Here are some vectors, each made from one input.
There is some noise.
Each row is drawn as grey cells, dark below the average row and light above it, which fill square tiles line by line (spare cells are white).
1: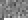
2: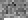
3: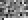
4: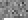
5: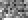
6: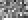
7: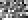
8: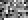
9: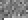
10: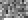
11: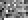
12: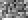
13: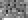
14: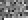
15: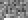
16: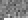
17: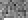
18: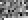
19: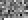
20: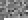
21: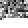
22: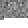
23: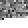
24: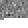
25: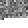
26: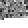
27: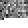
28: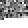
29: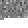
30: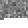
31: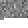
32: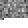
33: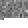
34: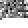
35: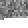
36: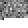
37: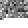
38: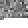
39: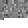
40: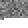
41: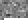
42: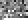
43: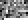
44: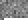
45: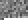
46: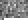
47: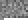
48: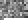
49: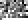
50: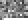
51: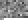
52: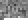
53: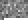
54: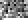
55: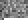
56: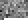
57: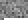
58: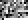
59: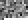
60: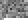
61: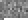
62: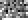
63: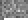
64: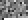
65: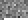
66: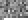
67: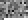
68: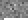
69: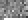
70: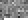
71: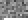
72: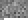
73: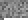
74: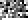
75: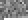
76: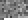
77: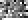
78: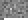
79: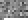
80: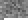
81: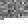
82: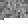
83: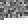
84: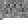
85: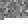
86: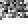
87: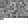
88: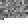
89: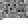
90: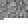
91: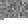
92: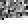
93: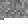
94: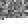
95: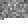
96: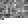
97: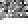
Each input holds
a point on a 4-point line and a true/false value.
